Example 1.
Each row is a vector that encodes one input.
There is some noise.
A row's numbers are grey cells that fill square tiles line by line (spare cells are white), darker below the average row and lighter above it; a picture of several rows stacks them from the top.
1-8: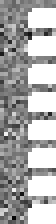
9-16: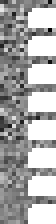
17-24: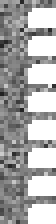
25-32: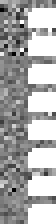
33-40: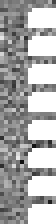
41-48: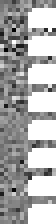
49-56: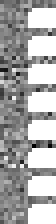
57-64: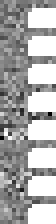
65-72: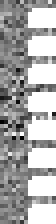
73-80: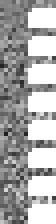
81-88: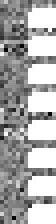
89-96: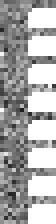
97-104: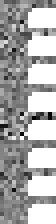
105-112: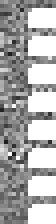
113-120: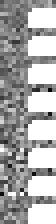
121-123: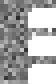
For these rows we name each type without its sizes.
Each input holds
a list of points on a line.
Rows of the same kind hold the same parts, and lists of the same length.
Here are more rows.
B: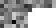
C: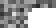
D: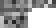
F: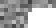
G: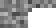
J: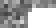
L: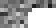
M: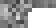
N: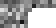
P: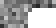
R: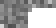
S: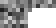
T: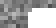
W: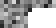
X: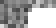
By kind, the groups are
B, W
C, D, F, G, M, N, P, S, T
J, L, R, X

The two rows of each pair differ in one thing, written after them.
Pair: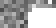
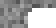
the place on the line in item 1 of the list
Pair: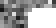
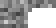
the place on the line in item 2 of the list
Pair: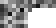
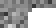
the place on the line in item 1 of the list
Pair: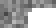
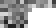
the place on the line in item 1 of the list
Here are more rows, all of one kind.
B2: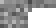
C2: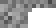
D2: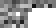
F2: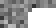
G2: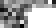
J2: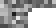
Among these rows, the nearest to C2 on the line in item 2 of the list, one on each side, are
B2 and D2.
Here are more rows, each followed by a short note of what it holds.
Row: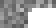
a list of two items
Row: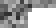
a list of one item
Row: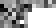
the empty list
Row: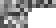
a list of one item
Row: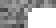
a list of two items
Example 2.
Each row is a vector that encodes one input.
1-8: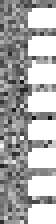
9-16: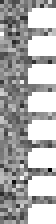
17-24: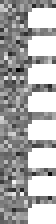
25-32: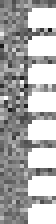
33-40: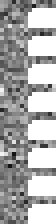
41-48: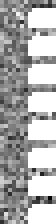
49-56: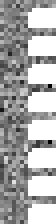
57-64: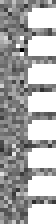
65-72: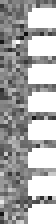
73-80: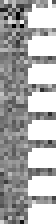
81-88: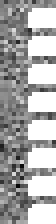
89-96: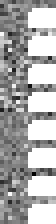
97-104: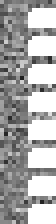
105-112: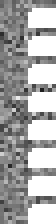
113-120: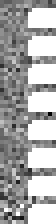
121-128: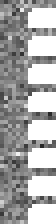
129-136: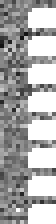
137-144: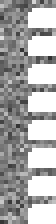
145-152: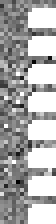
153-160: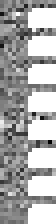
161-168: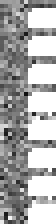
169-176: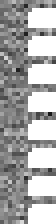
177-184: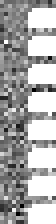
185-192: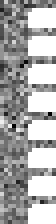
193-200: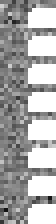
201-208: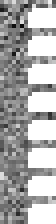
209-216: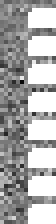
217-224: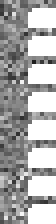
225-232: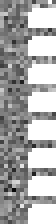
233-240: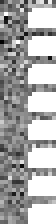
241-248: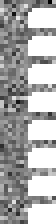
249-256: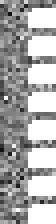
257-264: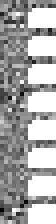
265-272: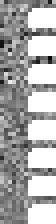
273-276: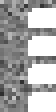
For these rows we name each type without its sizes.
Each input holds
either a point on a circle, or a point on a line.
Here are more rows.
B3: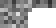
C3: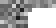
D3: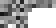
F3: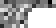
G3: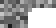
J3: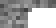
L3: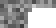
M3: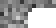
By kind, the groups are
B3, F3, J3, L3
C3, D3, G3, M3

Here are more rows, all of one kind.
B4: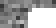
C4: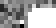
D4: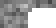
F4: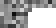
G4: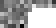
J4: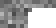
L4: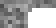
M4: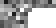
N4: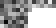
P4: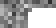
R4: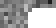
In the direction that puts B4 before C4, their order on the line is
J4, B4, P4, G4, R4, C4, D4, L4, M4, N4, F4.
